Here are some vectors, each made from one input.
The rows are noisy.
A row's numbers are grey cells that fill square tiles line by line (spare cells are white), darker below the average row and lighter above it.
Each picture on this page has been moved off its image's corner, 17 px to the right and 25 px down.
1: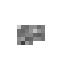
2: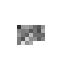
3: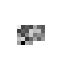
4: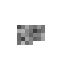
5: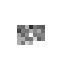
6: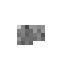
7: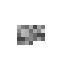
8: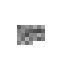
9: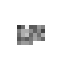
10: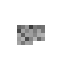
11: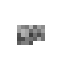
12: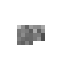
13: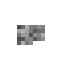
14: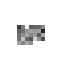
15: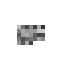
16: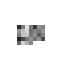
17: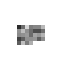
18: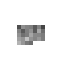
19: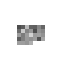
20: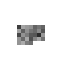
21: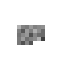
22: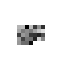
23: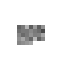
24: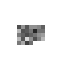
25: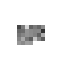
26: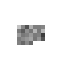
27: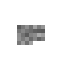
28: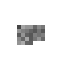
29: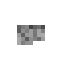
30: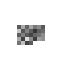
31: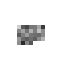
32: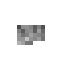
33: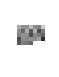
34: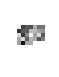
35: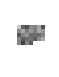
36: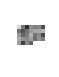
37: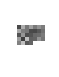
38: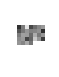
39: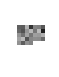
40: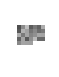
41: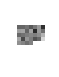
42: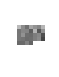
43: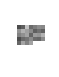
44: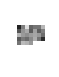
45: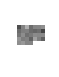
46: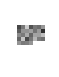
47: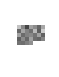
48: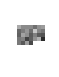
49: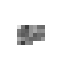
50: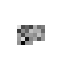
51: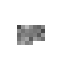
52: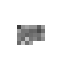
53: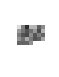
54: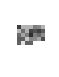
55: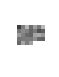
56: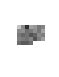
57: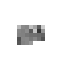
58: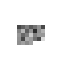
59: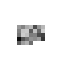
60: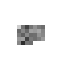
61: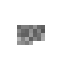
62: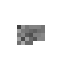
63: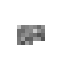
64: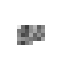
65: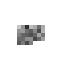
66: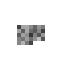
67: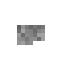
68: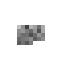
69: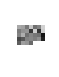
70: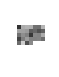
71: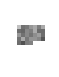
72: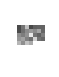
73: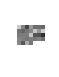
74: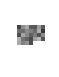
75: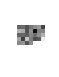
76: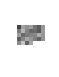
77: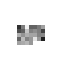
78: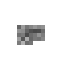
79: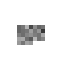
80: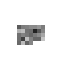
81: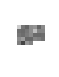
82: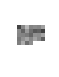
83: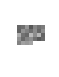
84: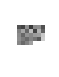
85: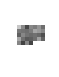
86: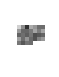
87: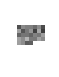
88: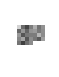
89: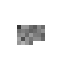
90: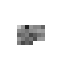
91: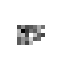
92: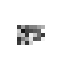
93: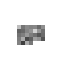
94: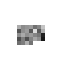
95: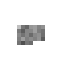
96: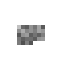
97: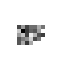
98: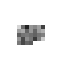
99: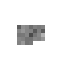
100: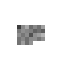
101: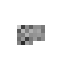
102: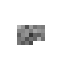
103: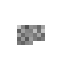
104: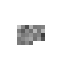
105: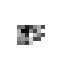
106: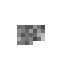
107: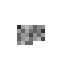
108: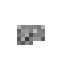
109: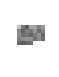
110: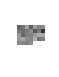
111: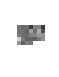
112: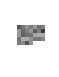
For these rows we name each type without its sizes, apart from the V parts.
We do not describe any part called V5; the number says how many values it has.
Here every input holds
a list of items, each a true/false value and a value of V5.
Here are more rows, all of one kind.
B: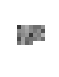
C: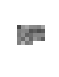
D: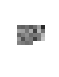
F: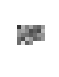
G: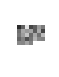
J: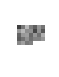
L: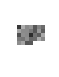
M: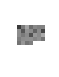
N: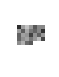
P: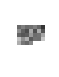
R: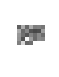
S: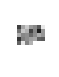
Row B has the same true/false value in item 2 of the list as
D and M.
